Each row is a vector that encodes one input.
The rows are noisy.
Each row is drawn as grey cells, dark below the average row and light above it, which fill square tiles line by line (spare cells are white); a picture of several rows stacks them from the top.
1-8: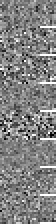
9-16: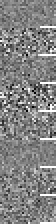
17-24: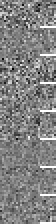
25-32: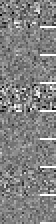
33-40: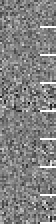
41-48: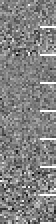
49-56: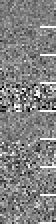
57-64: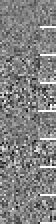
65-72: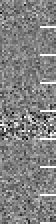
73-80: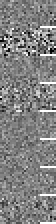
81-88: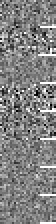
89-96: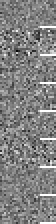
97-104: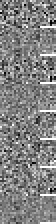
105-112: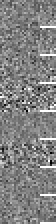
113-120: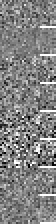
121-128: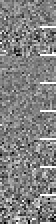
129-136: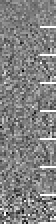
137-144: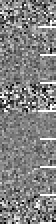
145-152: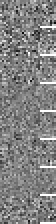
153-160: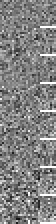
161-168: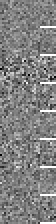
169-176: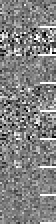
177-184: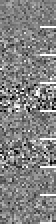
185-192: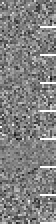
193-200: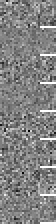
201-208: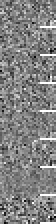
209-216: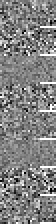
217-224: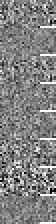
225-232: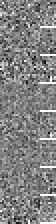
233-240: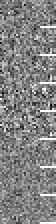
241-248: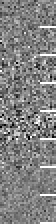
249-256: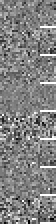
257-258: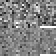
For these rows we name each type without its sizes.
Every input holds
a true/false value, together with either a label, or a point on a line.
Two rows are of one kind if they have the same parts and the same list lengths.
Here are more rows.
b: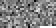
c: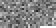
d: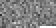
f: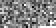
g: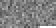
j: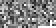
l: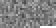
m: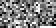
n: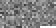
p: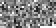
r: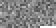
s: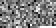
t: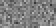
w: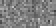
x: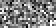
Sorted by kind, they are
b, c, d, f, g, j, n, r, s, w, x
l, m, p, t

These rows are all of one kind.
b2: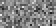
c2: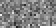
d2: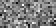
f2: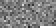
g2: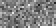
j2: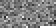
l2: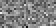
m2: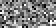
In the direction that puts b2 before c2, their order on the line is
j2, g2, l2, f2, m2, d2, b2, c2.
